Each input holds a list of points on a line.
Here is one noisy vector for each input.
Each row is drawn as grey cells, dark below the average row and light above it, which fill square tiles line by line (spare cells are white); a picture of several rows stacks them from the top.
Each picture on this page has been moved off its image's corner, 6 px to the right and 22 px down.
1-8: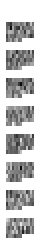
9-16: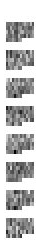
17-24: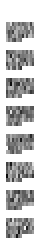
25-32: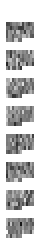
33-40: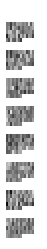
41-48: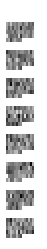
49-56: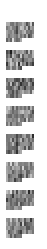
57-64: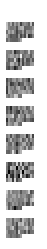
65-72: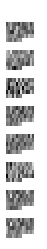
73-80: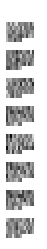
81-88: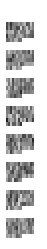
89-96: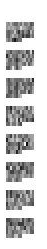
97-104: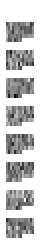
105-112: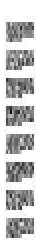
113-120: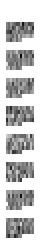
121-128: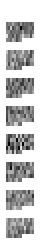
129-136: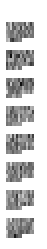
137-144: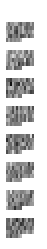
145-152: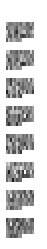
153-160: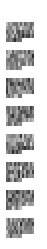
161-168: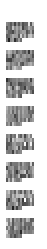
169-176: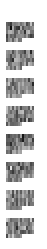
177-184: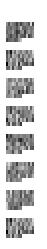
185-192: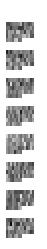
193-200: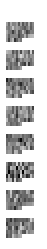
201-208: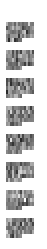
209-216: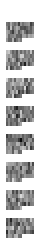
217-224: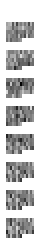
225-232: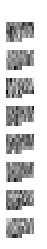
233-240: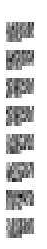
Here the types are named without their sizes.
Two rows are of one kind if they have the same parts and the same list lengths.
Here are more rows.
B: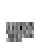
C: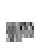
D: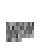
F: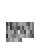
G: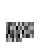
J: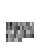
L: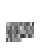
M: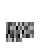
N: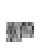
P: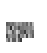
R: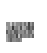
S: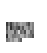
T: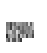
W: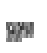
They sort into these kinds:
B, C, L, N, R
D, W
F, J, P, S, T
G, M

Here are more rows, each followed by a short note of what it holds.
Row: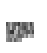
a list of two items
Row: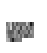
a list of three items
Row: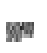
a list of two items
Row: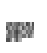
a list of two items
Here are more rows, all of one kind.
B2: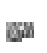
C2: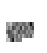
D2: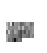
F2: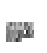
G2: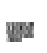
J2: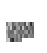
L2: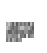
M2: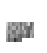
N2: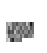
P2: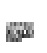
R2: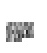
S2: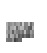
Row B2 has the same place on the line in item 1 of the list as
R2 and S2.
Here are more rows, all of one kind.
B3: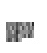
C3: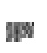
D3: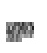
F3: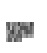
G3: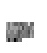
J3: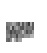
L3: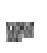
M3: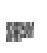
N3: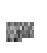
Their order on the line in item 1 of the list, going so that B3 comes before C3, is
N3, G3, F3, L3, D3, J3, B3, M3, C3.
